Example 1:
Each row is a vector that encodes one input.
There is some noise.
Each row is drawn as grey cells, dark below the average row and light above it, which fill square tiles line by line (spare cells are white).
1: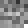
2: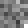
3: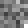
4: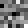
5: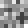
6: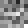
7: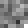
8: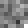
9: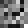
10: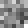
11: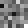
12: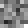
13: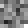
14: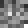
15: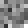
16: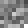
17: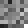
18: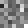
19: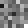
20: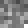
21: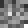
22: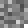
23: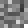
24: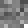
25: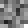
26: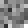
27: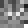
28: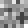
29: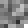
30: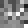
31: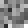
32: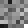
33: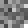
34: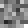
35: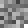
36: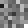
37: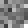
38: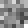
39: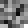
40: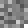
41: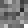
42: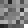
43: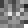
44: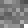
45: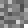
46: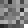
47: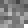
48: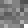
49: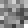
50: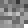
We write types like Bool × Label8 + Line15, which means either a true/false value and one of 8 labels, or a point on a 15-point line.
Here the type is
Tree10.
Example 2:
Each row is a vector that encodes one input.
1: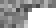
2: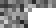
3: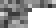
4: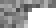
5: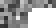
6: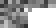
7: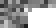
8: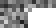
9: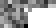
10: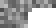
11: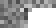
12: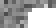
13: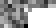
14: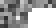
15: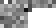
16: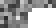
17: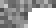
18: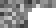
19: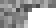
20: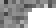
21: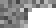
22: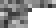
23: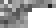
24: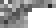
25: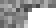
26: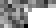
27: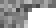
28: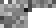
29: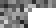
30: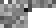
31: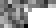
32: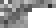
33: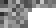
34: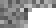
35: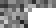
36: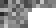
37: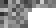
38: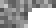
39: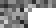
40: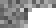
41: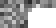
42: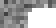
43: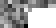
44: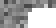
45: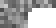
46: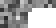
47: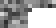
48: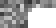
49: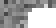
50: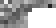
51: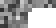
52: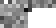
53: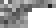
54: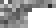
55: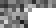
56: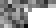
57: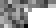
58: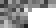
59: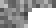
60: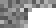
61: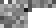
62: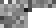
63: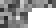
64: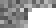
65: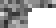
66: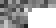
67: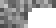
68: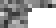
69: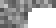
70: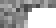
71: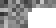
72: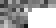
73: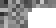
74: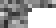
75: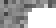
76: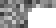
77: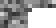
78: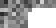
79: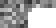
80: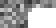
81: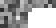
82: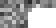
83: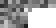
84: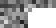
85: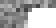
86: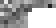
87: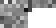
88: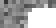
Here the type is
Tree13.
